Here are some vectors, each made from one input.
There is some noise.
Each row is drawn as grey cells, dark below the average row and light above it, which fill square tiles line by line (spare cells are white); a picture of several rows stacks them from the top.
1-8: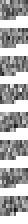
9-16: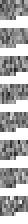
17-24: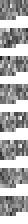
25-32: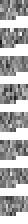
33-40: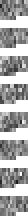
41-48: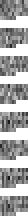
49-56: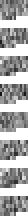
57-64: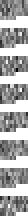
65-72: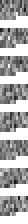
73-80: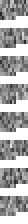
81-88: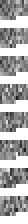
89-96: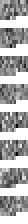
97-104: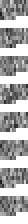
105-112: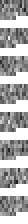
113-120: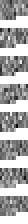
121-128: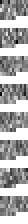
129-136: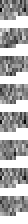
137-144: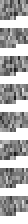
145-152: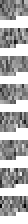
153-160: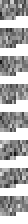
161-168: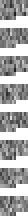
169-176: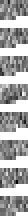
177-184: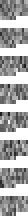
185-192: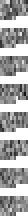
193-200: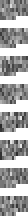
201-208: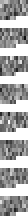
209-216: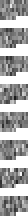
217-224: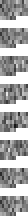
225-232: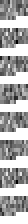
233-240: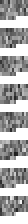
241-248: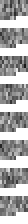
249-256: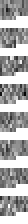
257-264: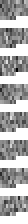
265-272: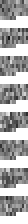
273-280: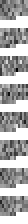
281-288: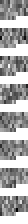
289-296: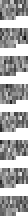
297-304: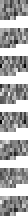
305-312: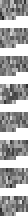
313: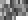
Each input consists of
either a point on an 18-point circle, or a node of an 11-node tree.
